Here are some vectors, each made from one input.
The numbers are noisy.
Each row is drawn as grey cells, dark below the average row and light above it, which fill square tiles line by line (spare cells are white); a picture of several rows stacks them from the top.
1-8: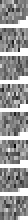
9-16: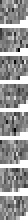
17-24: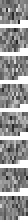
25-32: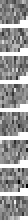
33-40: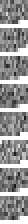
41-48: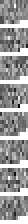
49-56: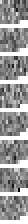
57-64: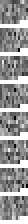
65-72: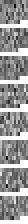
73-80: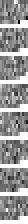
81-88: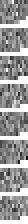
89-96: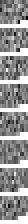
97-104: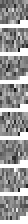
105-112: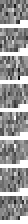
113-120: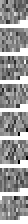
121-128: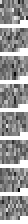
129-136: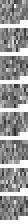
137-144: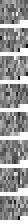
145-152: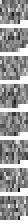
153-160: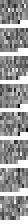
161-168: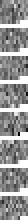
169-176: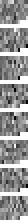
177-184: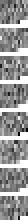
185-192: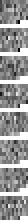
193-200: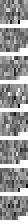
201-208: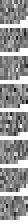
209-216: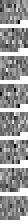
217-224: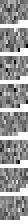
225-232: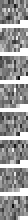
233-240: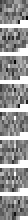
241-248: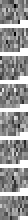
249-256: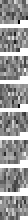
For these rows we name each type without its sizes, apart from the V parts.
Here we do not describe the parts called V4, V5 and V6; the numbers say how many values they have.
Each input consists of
a label and a node of a tree, together with either a true/false value, a value of V4 and a value of V5, or a value of V6.
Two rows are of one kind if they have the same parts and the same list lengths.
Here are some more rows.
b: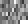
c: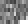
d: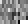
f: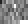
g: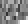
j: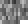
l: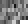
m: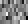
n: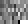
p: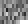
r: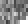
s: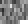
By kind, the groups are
b, d, l, m, n
c, f, g, j, p, r, s

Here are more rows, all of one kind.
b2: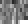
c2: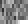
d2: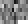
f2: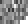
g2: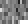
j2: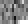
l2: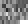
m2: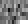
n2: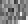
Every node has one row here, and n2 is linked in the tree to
c2 and f2.
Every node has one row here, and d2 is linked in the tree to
j2.
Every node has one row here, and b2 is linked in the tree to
c2 and g2.
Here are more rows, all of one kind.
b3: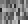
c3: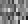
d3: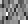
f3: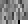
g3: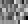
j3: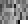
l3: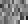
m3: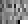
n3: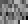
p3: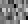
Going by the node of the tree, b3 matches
f3 and m3.
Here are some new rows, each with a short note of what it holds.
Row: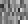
a label, a node of a tree and a value of V6
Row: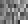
a label, a node of a tree and a value of V6
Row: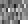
a label, a node of a tree and a value of V6
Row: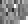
a label, a node of a tree, a true/false value, a value of V4 and a value of V5
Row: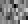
a label, a node of a tree and a value of V6
